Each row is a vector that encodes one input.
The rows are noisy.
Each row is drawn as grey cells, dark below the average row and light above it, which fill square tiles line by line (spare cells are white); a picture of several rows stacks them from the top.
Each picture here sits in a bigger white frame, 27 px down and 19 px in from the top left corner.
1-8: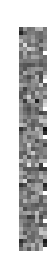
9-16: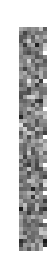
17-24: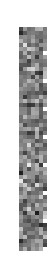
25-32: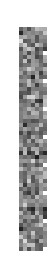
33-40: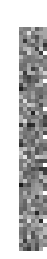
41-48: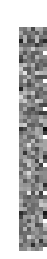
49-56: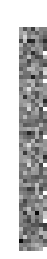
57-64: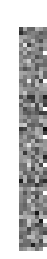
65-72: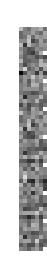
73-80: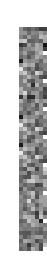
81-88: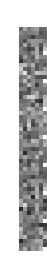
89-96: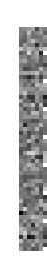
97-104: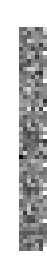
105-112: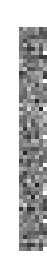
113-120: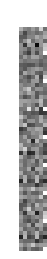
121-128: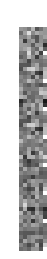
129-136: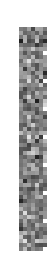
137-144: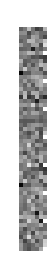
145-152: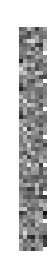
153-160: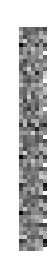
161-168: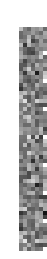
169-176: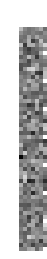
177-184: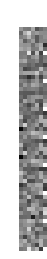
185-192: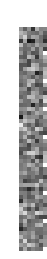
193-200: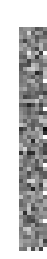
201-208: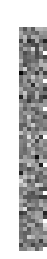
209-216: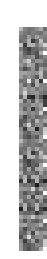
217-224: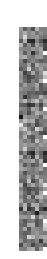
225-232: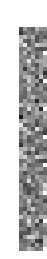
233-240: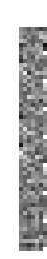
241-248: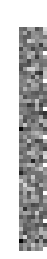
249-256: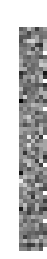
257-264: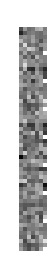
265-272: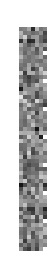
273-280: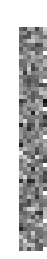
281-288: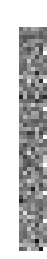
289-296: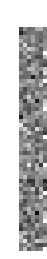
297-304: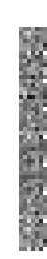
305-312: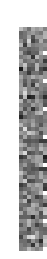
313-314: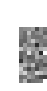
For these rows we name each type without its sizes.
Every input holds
a point on a circle and a label.
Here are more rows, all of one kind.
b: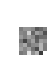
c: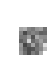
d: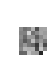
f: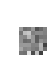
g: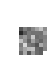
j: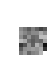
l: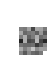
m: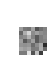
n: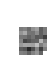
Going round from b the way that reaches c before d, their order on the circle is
b, c, l, g, d, j, m, f, n.
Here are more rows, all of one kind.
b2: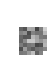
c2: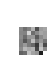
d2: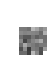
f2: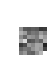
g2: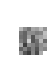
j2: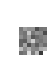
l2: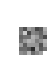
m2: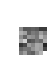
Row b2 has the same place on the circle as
c2 and d2.
